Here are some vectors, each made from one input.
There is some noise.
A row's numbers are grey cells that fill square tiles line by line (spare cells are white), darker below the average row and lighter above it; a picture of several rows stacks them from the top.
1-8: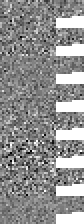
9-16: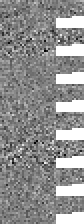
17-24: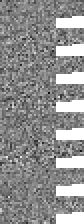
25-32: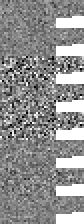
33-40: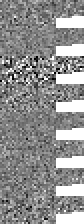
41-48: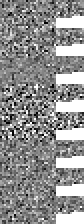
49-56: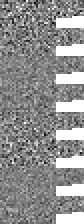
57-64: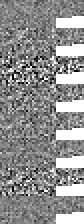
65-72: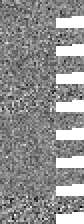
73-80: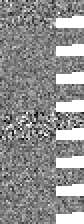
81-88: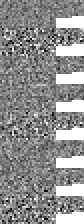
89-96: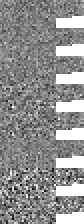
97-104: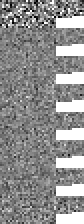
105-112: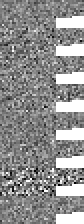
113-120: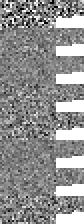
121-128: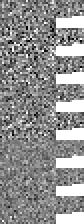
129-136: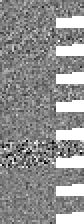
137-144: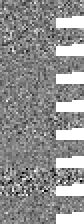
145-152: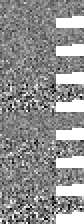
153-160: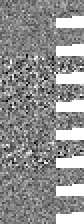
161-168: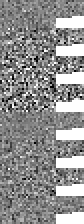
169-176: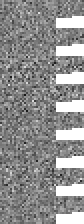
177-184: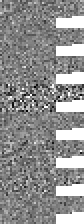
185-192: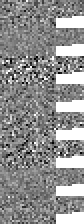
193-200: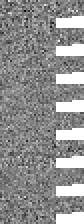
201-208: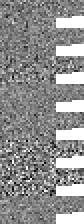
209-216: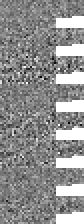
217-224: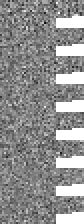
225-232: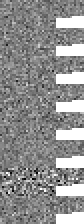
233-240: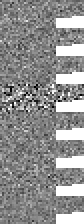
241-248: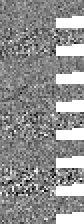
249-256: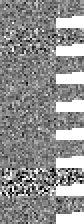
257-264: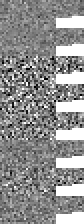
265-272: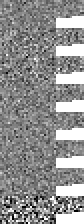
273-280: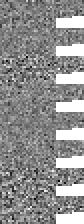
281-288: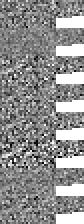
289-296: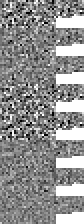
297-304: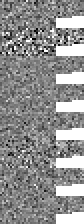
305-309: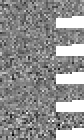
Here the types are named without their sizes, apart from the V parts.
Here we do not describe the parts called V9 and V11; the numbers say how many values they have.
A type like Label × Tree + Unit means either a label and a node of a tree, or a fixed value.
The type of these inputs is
(Circle × Circle + Line) × V9 × V11.
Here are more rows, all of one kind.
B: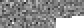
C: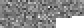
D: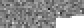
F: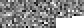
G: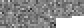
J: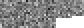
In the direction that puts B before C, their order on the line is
D, B, F, G, J, C.
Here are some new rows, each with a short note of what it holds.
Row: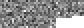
a point on each of two circles, a value of V9 and a value of V11
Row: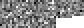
a point on each of two circles, a value of V9 and a value of V11
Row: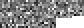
a point on a line, a value of V9 and a value of V11
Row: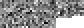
a point on each of two circles, a value of V9 and a value of V11
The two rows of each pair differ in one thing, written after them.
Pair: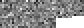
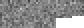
the value of V9
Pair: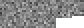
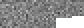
the value of V11
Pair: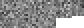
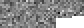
the value of V11
